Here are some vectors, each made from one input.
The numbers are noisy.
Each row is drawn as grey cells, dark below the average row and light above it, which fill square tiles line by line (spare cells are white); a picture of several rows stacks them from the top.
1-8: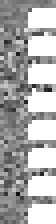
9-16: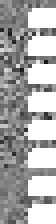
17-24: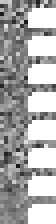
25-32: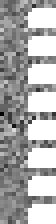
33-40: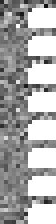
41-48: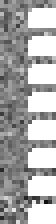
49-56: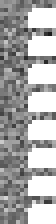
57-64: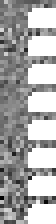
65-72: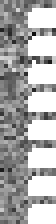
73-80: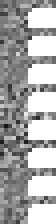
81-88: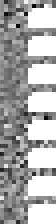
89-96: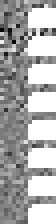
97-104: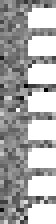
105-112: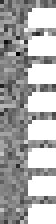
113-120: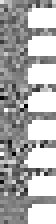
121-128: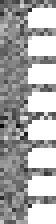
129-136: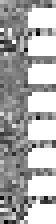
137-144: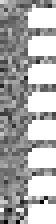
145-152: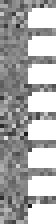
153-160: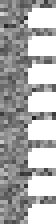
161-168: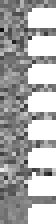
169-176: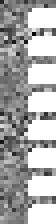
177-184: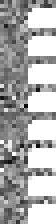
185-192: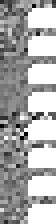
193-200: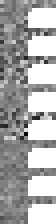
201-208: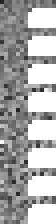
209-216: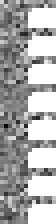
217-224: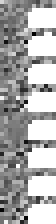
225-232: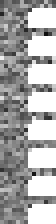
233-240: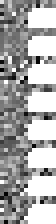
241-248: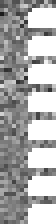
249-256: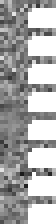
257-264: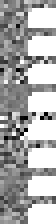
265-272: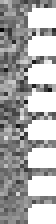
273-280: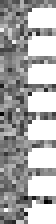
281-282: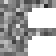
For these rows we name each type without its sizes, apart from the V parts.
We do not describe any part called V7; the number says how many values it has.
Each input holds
a list of items, each a label and a value of V7.
